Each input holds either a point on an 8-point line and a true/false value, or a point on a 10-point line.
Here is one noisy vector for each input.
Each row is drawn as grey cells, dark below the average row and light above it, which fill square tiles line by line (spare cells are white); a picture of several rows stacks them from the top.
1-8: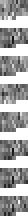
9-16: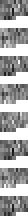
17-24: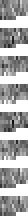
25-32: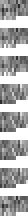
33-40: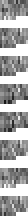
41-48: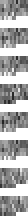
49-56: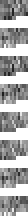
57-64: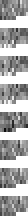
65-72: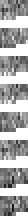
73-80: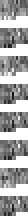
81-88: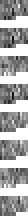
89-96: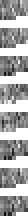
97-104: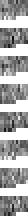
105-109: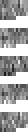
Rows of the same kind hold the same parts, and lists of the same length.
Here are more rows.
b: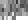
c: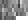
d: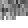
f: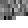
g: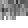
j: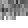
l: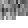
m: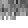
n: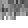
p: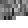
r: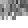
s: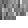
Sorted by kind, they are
b, d, g, j, l, m, n, r
c, f, p, s

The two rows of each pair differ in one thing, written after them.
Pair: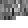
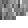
the true/false value
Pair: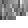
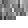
the place on the 8-point line
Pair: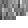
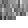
the place on the 8-point line
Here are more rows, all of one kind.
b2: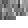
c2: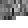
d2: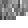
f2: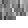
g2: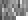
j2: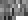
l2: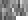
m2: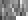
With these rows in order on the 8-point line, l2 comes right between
b2 and f2.
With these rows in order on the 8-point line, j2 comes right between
f2 and m2.
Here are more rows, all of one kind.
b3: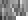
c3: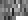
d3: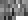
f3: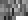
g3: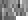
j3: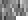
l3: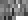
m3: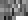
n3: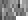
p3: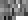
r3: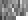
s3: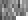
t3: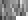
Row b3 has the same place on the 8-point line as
d3 and l3.
